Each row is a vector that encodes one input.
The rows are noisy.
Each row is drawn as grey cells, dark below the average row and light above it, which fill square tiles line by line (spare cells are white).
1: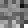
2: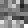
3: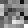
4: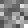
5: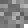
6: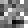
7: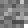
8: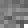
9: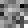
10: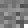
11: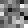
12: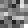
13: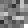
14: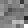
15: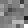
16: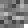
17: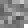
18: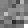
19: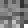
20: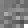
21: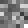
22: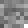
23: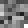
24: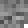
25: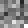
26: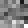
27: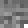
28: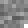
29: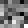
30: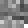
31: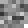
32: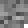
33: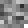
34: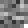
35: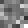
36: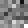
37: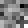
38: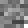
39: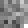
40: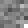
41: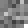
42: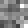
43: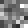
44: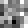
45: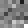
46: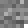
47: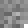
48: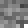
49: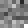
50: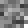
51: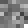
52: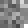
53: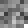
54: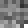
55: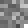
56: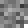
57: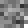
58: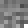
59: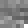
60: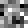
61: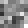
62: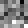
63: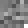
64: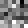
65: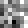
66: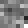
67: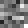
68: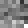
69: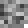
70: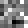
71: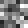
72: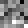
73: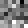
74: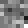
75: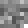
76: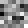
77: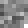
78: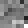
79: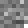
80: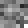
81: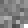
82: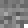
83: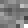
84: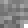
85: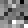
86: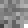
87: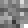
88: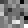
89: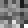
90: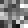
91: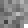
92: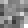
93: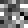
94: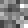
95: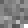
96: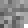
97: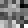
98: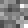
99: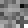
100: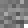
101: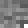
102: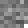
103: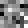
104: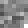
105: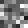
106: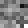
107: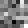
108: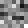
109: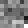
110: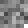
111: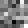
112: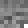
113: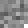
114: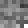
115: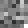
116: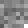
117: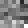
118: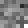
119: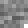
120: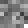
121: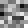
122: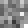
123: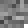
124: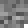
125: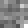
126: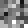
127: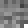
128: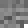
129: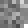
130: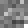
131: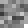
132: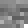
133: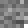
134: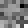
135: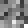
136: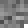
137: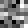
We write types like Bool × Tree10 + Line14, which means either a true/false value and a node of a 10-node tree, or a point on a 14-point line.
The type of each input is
Bool × Line7 × Line7 + Line8.
